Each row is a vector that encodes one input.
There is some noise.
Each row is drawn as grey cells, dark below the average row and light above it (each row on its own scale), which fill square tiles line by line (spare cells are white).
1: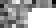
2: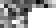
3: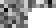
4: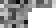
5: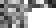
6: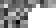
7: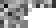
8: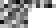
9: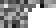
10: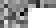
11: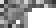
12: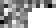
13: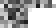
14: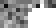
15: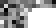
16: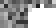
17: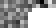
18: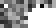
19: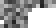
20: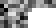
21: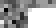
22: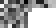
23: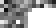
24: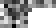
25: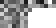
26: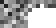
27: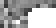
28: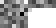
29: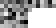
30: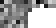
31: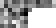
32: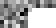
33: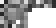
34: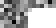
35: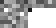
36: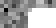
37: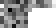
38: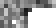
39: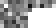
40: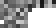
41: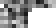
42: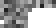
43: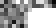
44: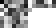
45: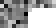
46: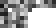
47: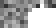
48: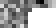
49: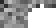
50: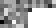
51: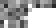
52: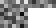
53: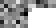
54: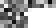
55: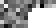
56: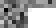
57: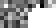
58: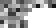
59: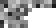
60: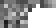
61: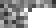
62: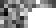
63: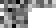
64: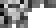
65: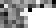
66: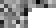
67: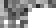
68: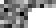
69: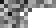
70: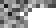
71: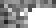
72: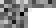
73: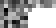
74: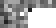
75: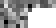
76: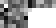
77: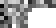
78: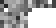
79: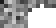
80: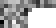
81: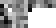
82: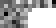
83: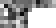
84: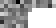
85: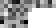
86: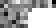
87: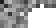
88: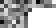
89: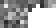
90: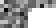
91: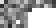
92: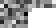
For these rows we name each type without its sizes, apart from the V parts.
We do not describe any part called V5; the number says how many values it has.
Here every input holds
a true/false value and a value of V5, together with either a point on a circle, or a fixed value.
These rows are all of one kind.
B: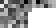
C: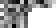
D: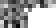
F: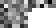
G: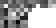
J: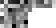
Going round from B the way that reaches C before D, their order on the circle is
B, G, F, C, J, D.
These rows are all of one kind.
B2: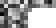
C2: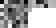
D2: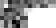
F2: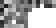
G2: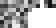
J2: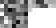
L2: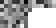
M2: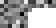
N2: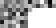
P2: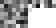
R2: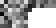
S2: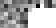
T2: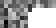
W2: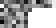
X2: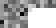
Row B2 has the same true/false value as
D2, M2, R2 and T2.
